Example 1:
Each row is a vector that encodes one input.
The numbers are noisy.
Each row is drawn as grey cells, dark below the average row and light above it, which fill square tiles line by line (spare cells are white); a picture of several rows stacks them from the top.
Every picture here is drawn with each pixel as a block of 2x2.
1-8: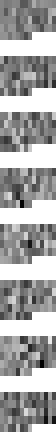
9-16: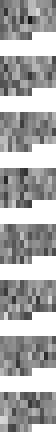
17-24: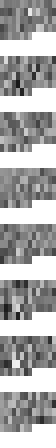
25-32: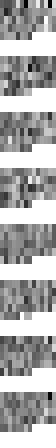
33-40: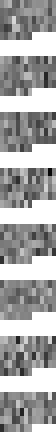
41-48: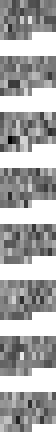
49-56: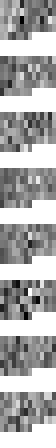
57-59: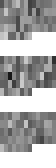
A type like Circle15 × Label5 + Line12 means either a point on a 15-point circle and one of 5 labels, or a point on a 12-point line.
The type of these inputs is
Bool × Bool × Bool × Bool.
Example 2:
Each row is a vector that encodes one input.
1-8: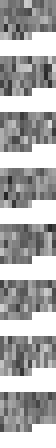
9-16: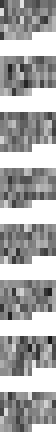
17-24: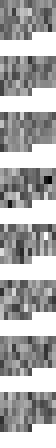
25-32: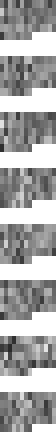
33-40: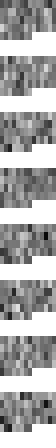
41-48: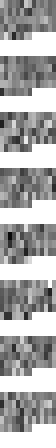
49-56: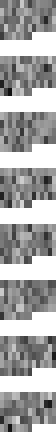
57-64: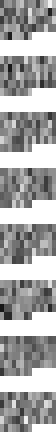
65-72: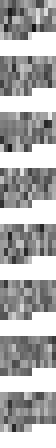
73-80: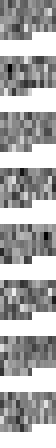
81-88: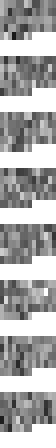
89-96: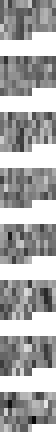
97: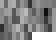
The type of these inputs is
Line18.
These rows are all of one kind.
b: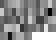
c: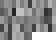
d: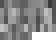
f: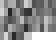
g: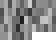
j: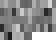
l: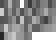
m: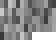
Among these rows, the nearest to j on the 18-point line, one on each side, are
b and c.
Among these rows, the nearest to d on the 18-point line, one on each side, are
g and l.
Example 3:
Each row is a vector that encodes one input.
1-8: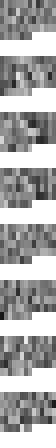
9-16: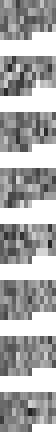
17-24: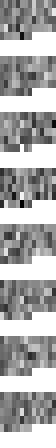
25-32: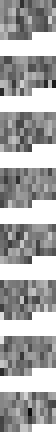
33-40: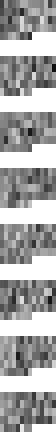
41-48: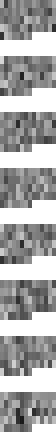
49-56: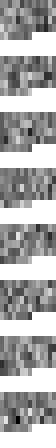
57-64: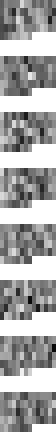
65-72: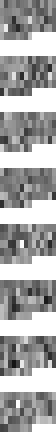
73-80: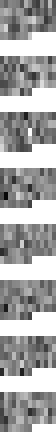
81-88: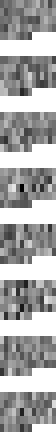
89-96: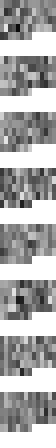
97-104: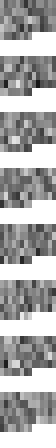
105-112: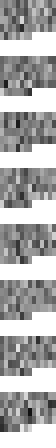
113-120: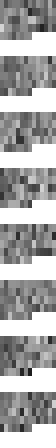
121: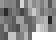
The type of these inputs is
Bool × Bool × Bool × Bool.
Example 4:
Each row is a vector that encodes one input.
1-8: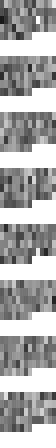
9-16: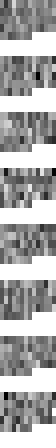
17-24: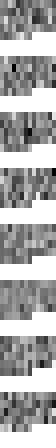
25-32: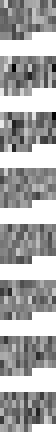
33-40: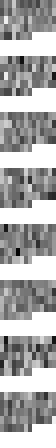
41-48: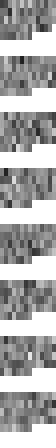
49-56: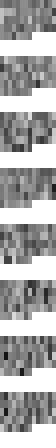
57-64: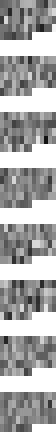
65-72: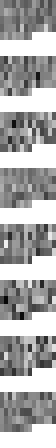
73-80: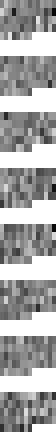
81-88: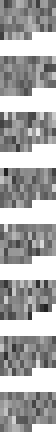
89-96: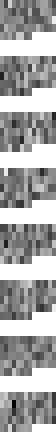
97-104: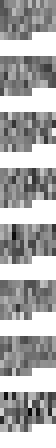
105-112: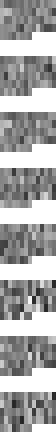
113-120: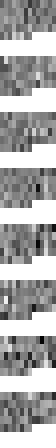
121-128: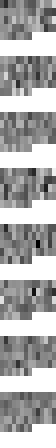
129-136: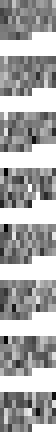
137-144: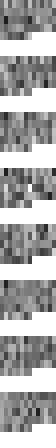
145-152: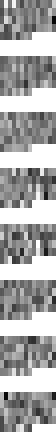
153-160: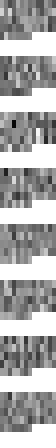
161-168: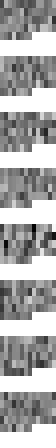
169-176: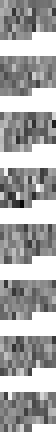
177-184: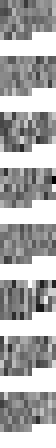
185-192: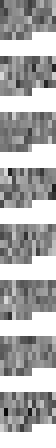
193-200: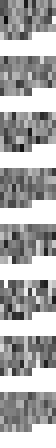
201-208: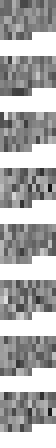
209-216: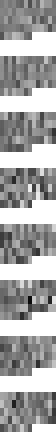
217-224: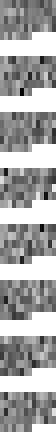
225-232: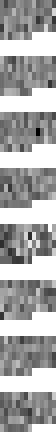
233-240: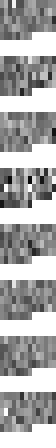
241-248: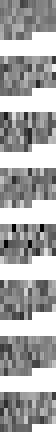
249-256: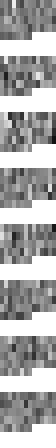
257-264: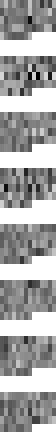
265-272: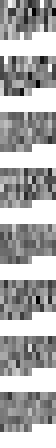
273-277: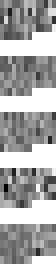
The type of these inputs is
Line12.
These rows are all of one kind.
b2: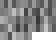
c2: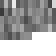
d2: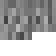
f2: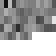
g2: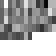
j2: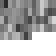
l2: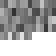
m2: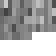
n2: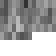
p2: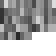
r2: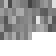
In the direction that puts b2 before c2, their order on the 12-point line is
l2, f2, j2, r2, b2, d2, n2, c2, m2, p2, g2.
